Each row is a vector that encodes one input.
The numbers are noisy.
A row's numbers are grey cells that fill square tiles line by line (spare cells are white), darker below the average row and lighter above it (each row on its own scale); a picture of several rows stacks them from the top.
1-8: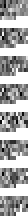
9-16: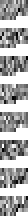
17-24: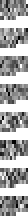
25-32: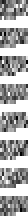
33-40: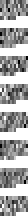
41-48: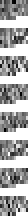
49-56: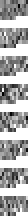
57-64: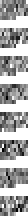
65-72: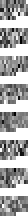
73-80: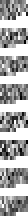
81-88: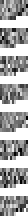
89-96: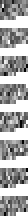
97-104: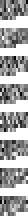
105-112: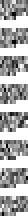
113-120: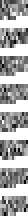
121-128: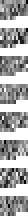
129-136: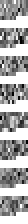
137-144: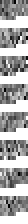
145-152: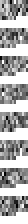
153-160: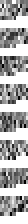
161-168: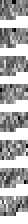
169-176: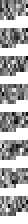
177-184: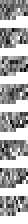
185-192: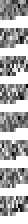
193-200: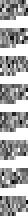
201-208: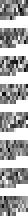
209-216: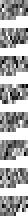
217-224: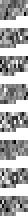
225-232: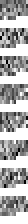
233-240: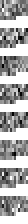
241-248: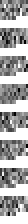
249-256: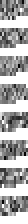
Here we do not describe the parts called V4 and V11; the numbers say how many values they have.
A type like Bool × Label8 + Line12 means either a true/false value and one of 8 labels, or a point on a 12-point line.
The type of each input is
Label7 × (Line6 + V4) + V11.
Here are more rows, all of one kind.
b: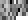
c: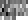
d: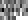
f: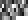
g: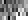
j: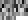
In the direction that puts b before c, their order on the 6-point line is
j, b, g, f, d, c.
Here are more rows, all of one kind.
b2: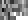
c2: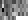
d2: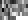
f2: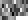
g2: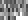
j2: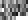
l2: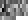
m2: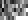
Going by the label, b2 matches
d2 and g2.
